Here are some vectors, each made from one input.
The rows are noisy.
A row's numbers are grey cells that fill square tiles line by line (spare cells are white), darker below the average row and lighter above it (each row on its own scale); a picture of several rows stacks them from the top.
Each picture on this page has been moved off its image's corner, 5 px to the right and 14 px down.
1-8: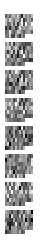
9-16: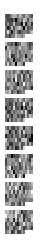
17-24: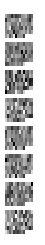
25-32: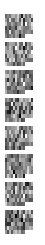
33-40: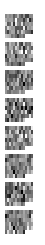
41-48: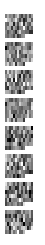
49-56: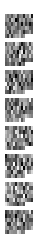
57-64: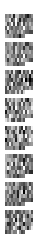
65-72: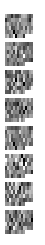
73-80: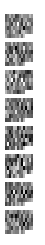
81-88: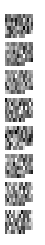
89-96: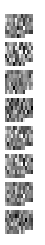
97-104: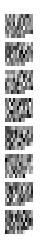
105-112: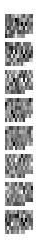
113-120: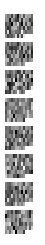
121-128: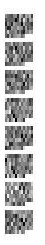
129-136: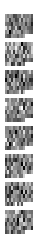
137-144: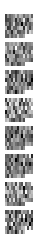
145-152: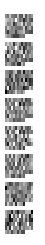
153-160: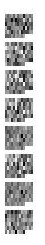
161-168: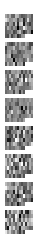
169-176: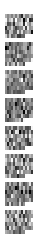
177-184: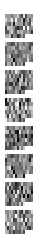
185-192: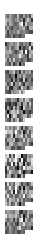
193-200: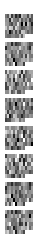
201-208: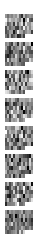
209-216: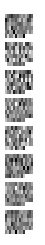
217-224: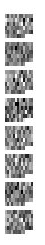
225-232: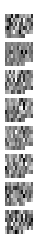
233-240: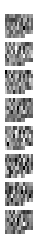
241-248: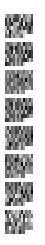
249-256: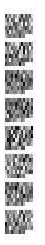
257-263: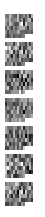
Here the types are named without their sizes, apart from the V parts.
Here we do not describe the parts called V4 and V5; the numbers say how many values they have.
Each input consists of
either a label and a value of V4, or a point on a line, or a value of V5.
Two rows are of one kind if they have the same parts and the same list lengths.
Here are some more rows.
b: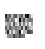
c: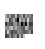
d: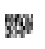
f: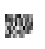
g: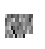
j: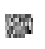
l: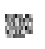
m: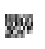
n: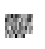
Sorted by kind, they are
b, j, l
c, d, f, m
g, n

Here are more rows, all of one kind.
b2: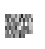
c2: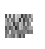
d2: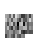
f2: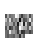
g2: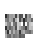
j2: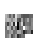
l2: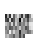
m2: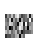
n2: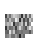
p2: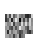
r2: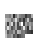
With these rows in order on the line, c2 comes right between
d2 and n2.
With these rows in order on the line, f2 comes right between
m2 and n2.
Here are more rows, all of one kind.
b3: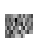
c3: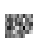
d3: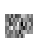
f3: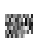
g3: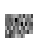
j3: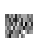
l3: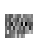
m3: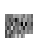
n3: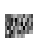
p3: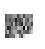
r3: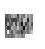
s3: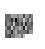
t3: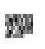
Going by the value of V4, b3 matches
f3, g3 and p3.
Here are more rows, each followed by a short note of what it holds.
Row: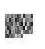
a label and a value of V4
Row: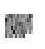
a value of V5
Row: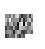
a point on a line
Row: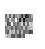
a point on a line
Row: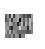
a point on a line
